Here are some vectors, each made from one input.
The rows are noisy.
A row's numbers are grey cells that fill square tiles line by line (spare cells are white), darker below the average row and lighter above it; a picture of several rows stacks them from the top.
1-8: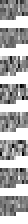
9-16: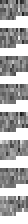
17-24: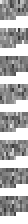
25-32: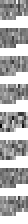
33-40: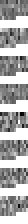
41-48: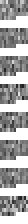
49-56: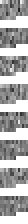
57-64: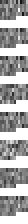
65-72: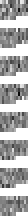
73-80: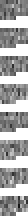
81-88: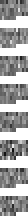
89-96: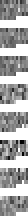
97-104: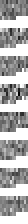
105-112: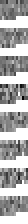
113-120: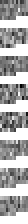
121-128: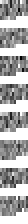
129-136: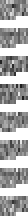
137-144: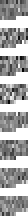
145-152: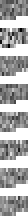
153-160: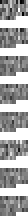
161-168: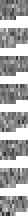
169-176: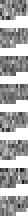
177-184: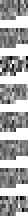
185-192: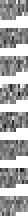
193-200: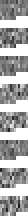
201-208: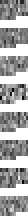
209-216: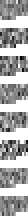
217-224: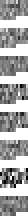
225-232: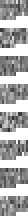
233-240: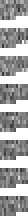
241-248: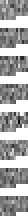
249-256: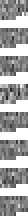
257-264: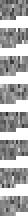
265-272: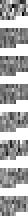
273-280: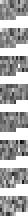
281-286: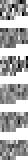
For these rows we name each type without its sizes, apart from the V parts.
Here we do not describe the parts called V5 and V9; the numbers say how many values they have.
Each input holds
either a node of a tree, a value of V5 and a value of V9, or a list of points on a line.
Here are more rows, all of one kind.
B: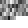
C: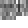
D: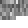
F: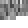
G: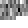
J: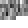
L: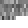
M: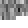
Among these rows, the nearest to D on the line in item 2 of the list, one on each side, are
C and F.
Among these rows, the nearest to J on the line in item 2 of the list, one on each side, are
C and L.
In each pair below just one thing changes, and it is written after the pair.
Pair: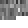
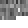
the value of V9
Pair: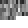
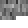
the value of V5
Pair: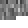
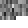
the value of V9
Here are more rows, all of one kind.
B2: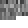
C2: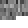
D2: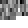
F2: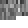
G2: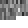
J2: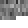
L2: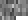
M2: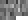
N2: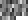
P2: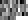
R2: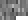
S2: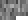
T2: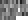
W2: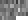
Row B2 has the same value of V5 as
D2, F2, G2 and M2.
